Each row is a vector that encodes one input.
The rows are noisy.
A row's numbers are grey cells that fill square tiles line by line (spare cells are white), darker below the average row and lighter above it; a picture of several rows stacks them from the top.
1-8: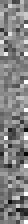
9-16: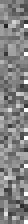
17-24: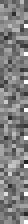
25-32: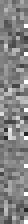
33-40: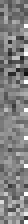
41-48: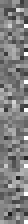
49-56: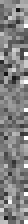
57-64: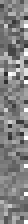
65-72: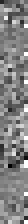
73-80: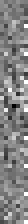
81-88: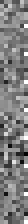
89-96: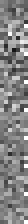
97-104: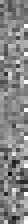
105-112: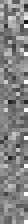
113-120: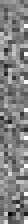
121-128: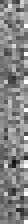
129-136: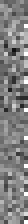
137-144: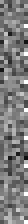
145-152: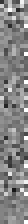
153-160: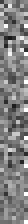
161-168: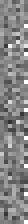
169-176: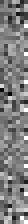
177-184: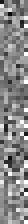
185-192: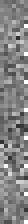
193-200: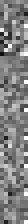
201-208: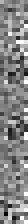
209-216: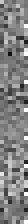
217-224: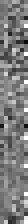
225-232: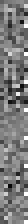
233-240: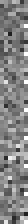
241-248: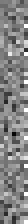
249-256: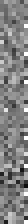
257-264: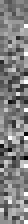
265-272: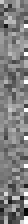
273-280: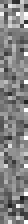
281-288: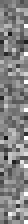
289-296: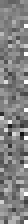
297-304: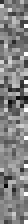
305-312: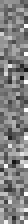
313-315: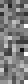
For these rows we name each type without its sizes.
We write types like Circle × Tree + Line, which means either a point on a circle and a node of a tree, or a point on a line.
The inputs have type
Bool × Line × Line.
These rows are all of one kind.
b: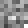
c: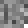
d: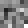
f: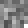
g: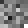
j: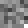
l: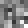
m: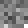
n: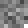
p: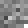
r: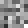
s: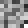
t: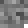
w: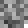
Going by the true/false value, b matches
f, p, r and s.
